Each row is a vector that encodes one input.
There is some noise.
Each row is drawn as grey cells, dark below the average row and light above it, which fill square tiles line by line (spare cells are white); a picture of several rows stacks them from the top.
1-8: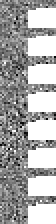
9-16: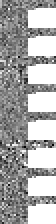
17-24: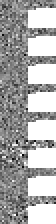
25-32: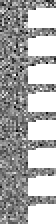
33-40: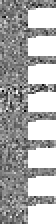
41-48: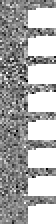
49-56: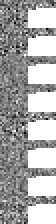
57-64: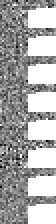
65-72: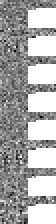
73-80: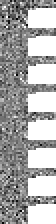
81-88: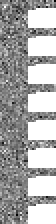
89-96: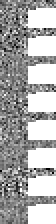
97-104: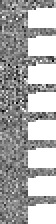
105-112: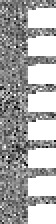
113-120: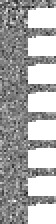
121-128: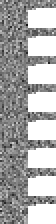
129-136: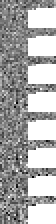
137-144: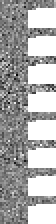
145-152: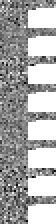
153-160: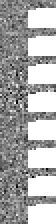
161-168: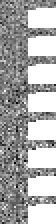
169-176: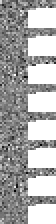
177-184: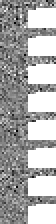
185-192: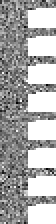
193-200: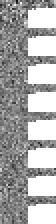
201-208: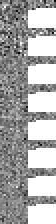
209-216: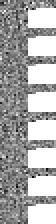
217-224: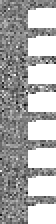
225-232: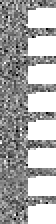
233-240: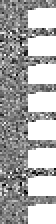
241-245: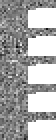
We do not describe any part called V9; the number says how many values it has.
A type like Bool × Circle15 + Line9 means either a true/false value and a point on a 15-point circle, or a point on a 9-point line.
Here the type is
List2(Bool × V9) + Tree12.
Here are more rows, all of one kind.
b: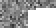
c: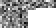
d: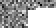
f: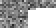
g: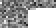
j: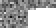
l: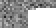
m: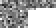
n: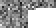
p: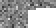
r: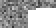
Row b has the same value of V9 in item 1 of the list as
c, n and p.
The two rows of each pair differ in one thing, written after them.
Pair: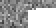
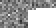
the value of V9 in item 2 of the list
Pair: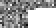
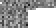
the value of V9 in item 2 of the list
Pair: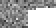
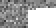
the true/false value in item 2 of the list
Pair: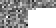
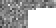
the true/false value in item 2 of the list
